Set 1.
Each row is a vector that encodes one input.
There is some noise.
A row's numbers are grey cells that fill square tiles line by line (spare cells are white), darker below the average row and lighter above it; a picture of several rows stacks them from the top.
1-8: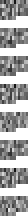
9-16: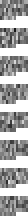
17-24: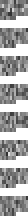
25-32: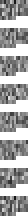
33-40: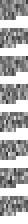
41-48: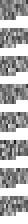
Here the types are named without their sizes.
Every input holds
a node of a tree.
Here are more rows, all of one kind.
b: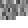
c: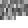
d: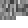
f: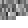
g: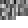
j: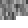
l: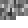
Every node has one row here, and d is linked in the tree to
c and j.
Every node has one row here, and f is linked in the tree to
b.
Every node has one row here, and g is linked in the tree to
l.
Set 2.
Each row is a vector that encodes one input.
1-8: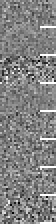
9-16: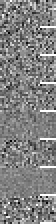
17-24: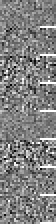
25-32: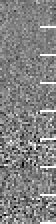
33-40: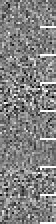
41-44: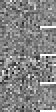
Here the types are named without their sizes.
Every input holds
a point on a line.
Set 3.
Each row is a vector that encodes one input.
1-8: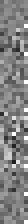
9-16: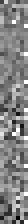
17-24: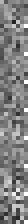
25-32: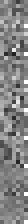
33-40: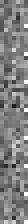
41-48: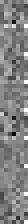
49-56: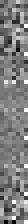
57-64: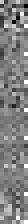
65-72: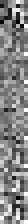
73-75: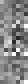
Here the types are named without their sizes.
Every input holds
a point on a line.
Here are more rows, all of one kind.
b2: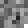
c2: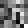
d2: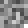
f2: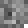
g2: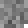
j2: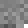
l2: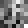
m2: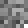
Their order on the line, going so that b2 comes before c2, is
g2, m2, j2, l2, b2, f2, c2, d2.
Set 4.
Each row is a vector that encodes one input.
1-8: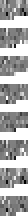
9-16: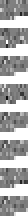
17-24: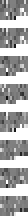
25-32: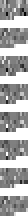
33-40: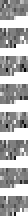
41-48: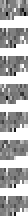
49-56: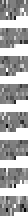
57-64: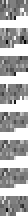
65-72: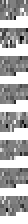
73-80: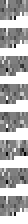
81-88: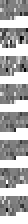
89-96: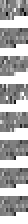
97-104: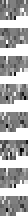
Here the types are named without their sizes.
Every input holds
either a fixed value, or three true/false values.
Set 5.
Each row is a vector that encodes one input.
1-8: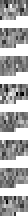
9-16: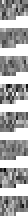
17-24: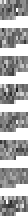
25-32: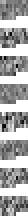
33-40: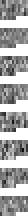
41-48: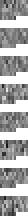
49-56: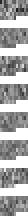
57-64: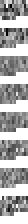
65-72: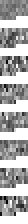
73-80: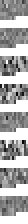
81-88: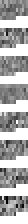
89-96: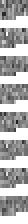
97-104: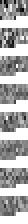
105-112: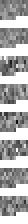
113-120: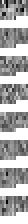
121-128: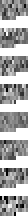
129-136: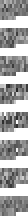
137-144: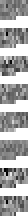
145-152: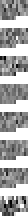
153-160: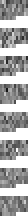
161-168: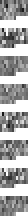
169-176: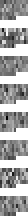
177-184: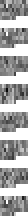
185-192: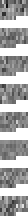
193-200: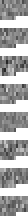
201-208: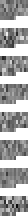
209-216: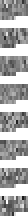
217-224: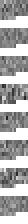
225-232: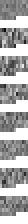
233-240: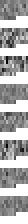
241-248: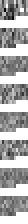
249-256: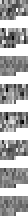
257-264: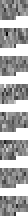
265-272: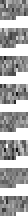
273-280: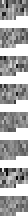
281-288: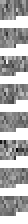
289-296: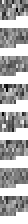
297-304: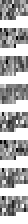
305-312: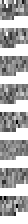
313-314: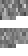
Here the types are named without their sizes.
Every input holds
a point on a line.
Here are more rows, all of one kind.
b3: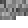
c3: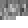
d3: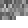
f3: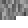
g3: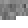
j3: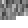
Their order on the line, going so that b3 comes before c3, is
j3, d3, g3, f3, b3, c3.
